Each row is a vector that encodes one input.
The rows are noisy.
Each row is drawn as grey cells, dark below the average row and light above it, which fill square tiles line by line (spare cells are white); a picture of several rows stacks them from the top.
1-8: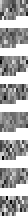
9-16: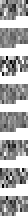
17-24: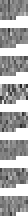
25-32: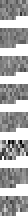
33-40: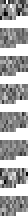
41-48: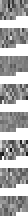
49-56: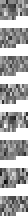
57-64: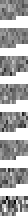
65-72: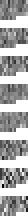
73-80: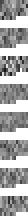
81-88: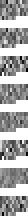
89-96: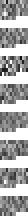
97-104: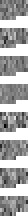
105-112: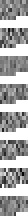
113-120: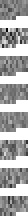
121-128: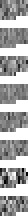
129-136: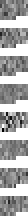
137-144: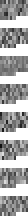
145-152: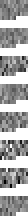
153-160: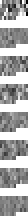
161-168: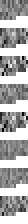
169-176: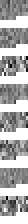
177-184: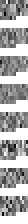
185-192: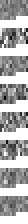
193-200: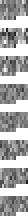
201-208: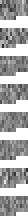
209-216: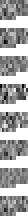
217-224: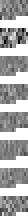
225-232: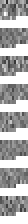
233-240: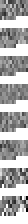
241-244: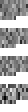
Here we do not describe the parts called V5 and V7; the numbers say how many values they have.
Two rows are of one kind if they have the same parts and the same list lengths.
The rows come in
4 kinds.
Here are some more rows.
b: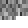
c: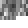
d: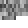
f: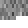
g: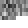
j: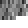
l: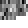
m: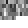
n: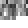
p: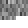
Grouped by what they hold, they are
b, m, p
c, f, n
d, g, l
j

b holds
a point on an 8-point line, a node of a 10-node tree, a true/false value and a value of V7.
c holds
a point on an 8-point line and a node of a 10-node tree.
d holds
a node of a 10-node tree and a value of V5.
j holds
a node of a 10-node tree, a true/false value, a value of V5 and a value of V7.
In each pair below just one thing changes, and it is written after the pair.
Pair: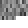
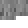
the true/false value
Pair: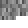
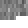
the true/false value
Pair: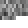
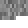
the node of the tree
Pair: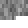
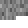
the place on the 8-point line
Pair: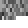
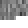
the true/false value
